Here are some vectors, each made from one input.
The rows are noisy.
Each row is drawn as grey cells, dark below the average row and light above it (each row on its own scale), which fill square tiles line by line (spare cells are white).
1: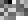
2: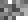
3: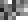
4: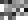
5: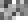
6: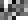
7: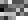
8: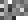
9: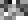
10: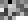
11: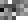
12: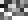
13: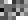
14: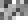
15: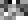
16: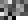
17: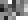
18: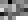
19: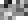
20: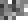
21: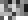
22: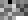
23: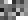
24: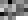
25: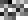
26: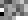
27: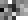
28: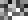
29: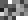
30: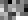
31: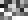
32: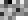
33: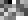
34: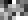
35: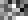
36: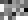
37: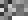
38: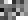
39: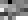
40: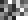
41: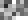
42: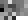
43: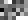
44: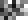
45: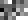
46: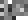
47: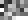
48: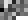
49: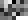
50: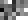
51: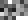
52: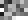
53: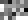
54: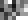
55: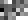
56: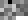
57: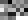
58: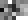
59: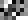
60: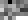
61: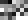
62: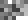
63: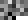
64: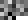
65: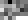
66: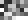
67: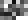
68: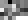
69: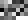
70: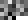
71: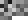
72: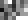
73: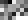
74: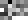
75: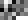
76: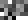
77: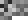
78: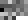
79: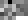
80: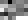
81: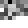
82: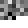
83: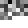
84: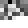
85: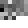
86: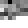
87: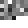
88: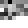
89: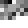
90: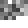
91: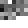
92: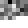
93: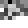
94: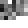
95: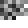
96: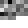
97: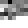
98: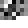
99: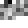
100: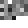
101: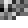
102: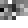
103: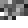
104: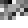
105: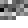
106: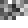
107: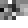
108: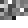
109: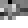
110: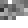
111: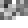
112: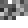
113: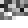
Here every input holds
a true/false value, together with either a point on a 6-point line, or a point on a 7-point line.
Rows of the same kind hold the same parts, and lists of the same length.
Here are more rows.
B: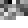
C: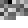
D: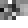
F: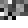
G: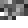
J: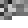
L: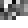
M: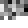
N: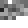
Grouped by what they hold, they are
B, C, D, F, G, M, N
J, L

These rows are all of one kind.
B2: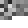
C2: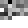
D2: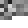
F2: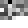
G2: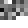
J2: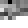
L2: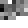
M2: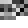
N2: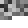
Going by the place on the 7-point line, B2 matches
D2, L2 and N2.
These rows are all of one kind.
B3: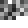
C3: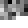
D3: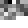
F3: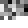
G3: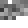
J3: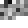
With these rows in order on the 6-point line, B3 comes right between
C3 and G3.
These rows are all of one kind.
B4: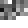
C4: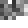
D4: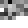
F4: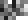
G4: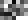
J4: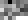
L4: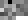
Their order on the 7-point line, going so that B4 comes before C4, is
L4, G4, J4, D4, B4, F4, C4.
